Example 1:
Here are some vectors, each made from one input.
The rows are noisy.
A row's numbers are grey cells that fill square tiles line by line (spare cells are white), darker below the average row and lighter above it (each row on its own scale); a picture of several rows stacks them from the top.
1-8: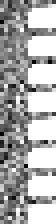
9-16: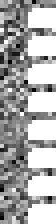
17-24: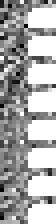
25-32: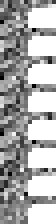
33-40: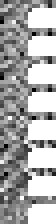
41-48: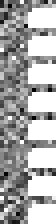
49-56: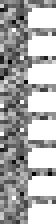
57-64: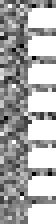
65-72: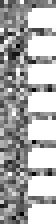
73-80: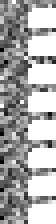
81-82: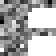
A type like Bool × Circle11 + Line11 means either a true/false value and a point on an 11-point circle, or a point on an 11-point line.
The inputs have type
Bool × Bool × Bool + Label6.
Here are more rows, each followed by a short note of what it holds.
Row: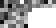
three true/false values
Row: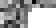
one of 6 labels
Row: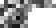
one of 6 labels
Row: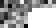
three true/false values
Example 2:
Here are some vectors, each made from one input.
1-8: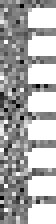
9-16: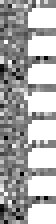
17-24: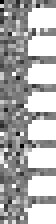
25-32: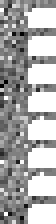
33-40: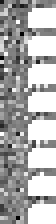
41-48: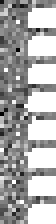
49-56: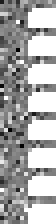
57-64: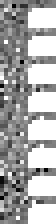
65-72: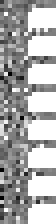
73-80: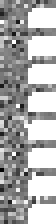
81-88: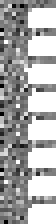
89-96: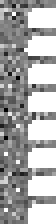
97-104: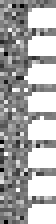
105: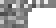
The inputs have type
(Bool × Bool × Bool + Unit) × Label6.
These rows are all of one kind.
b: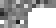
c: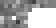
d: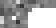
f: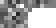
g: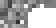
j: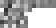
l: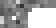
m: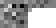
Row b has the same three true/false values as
d and l.
